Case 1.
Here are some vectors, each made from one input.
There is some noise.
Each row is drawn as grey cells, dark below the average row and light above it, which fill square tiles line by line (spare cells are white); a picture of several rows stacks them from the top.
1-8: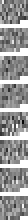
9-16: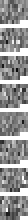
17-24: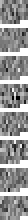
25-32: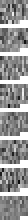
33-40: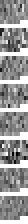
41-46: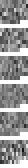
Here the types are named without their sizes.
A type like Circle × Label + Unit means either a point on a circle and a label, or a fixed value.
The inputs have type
Line × (Tree + Unit).
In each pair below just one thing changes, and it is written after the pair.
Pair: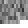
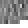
the place on the line
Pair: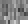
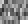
the node of the tree
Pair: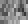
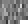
the node of the tree
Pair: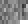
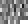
the node of the tree
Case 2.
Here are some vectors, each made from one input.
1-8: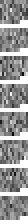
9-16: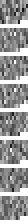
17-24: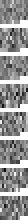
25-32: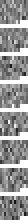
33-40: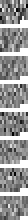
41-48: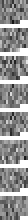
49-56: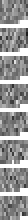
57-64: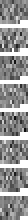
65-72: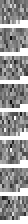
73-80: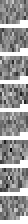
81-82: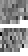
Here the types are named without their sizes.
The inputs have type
List(Line).
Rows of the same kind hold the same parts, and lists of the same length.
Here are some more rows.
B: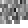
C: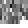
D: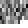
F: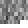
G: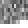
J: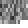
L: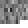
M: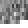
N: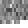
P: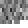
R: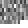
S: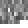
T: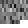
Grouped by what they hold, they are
B, F, G, L, M, N, P, R, S
C, J, T
D

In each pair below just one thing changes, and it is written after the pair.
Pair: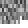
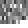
the place on the line in item 2 of the list
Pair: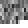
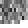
the place on the line in item 2 of the list
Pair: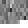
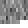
the place on the line in item 2 of the list
